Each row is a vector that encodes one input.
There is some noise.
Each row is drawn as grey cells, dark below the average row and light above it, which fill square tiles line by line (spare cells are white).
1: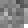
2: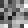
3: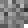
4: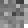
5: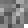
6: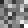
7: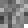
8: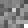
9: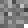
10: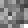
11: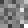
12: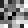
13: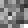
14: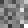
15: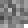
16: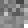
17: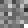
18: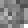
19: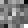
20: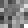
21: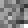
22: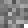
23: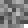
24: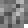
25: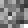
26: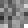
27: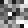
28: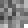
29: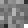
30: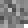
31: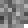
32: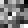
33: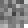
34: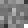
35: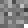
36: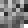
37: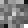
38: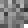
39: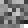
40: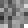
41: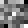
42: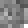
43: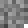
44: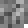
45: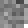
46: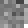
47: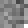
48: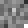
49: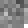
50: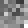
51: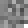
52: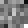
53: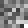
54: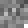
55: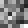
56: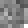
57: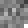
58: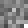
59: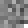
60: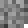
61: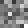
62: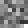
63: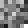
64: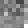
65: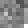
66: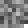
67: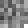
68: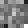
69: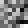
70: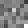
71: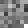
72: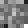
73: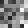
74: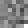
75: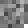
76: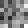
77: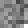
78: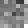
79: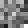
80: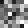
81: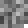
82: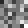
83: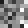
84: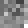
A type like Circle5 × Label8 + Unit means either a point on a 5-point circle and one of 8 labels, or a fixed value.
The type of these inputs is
Circle15.
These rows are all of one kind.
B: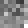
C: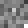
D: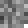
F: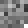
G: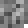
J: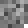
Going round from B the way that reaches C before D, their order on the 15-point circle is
B, C, F, J, G, D.
